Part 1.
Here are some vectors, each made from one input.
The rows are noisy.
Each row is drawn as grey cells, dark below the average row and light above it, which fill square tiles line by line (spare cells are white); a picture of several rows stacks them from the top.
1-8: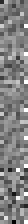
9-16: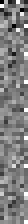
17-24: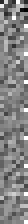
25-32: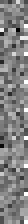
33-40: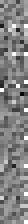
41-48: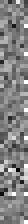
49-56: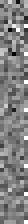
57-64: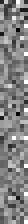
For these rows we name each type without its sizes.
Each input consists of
a node of a tree, together with either a point on a circle, or a fixed value.
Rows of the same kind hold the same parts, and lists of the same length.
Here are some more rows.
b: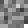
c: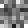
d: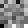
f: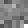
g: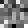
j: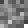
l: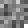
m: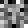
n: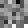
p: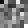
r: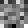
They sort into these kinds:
b, c, d, g, j, l, n, p
f, m, r

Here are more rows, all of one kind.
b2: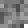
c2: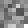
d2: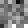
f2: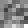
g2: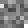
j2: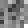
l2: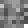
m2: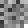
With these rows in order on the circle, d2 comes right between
b2 and g2.
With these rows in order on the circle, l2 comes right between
f2 and g2.
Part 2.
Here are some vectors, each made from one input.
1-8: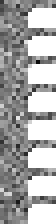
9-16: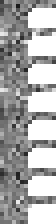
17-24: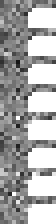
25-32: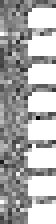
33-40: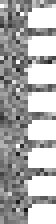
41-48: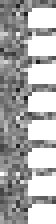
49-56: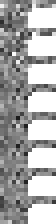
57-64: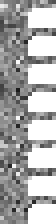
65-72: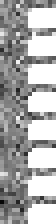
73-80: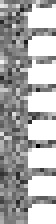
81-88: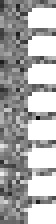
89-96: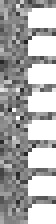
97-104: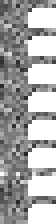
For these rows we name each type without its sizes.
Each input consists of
either a point on a circle, or a point on a line.
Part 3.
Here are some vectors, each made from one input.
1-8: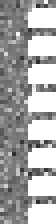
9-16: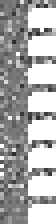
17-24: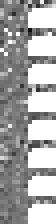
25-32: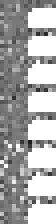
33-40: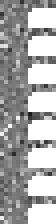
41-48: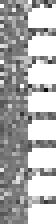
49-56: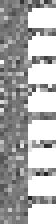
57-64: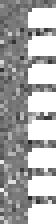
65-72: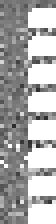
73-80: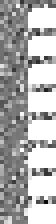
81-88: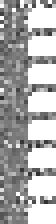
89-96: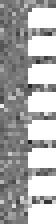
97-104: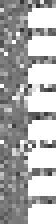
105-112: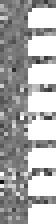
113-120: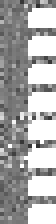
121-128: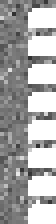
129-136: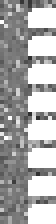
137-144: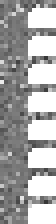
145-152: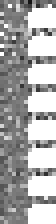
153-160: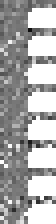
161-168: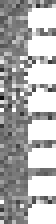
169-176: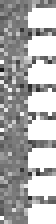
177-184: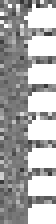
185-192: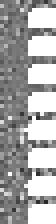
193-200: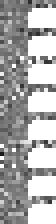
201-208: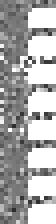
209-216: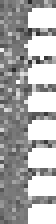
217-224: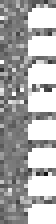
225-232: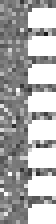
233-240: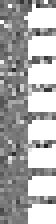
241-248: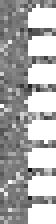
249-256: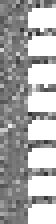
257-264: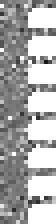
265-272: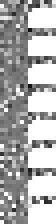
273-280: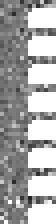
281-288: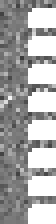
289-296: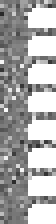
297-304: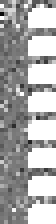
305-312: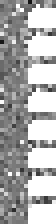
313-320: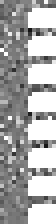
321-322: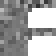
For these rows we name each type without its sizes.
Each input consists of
a point on a line, together with either a fixed value, or three true/false values.
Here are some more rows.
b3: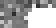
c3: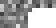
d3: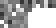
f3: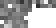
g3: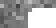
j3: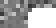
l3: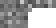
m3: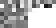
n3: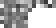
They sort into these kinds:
b3, c3, f3, l3, m3
d3, g3, j3, n3

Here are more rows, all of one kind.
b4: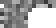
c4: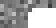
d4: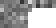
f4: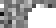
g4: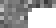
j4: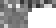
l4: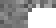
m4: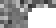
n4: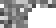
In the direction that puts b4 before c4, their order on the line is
g4, j4, n4, l4, m4, b4, f4, d4, c4.
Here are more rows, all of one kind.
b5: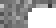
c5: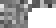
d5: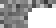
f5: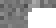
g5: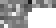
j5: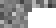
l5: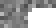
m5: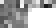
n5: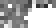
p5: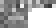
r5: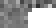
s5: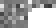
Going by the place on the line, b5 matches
j5 and p5.
